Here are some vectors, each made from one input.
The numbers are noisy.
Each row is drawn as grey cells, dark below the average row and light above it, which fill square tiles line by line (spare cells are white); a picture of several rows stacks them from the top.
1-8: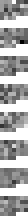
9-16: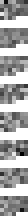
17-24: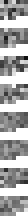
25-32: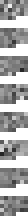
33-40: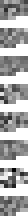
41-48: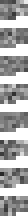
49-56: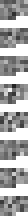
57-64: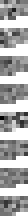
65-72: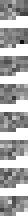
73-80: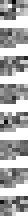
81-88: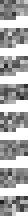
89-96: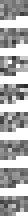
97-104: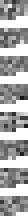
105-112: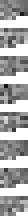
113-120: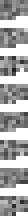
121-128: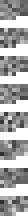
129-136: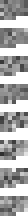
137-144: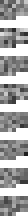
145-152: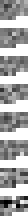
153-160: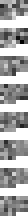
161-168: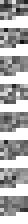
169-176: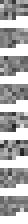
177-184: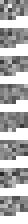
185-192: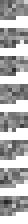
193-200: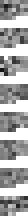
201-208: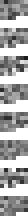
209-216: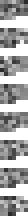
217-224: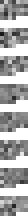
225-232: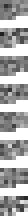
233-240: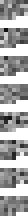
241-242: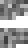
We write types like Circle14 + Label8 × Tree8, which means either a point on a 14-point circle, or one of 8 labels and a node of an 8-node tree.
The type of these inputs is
Bool × Bool × Bool × Line10 + Line6.
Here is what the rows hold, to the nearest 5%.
About 30% of them hold a point on a 6-point line. The rest hold a point on a 10-point line and three true/false values.
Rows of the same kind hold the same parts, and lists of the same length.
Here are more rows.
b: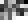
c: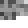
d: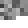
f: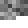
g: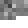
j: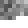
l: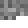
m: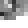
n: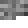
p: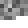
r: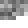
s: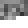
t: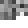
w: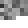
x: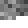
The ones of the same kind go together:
b, d, m, p, r, w
c, f, g, j, l, n, s, t, x

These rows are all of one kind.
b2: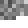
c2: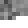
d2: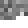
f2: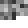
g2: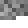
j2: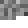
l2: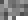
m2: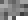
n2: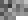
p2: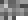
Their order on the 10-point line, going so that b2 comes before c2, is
m2, l2, j2, p2, g2, d2, f2, b2, c2, n2.
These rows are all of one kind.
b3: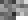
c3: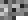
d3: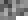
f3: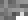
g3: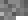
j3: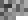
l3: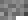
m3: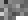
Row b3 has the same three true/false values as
g3 and m3.
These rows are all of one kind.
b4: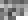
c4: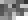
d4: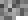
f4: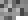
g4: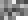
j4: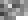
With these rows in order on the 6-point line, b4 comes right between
c4 and g4.
